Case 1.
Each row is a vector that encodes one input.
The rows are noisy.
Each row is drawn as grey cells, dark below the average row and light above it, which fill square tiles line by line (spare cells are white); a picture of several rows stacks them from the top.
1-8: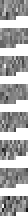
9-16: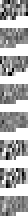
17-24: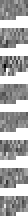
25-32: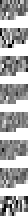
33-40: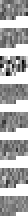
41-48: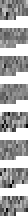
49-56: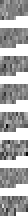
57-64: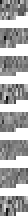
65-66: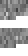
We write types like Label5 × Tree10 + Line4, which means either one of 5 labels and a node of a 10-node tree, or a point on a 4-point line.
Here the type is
List2(Line6).
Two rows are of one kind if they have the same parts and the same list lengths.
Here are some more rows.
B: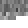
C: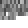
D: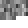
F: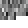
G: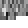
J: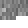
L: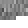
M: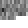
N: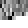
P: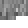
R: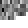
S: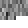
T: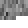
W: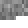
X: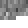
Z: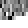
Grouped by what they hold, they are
B, C, F, M, R, S, T
D, G, J, L, P, W, X
N, Z

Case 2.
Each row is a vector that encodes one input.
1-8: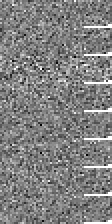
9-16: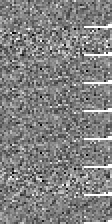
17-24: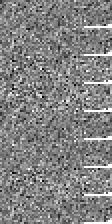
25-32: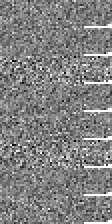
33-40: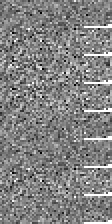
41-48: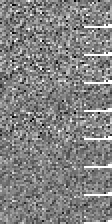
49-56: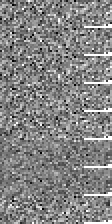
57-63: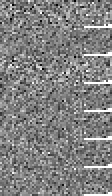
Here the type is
Bool × Tree9.
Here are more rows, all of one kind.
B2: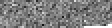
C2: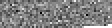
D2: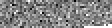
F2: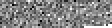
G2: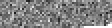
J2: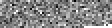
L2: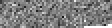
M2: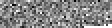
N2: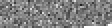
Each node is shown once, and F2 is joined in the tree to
C2 and D2.
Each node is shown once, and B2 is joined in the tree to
D2 and L2.
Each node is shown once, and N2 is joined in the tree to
D2, G2 and M2.
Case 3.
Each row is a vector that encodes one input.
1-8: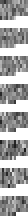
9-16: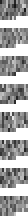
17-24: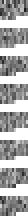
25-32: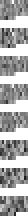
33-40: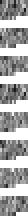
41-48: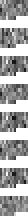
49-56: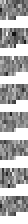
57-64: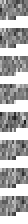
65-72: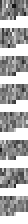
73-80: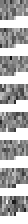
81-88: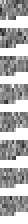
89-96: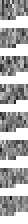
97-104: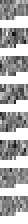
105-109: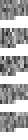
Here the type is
Bool × Bool × Bool + Tree7.
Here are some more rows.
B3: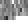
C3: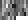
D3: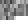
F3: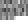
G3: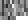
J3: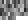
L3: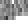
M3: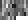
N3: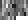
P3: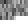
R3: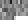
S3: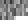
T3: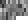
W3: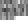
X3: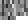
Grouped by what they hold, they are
B3, D3, F3, L3, P3, R3, S3, W3
C3, G3, J3, M3, N3, T3, X3

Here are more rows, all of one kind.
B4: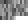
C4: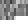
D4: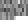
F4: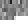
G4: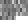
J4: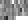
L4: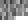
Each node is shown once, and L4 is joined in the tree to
B4 and F4.
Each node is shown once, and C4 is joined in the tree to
D4.
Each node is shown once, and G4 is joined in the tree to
F4 and J4.
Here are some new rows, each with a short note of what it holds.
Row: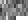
three true/false values
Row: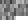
a node of a 7-node tree
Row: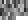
three true/false values
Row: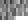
a node of a 7-node tree
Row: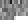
a node of a 7-node tree
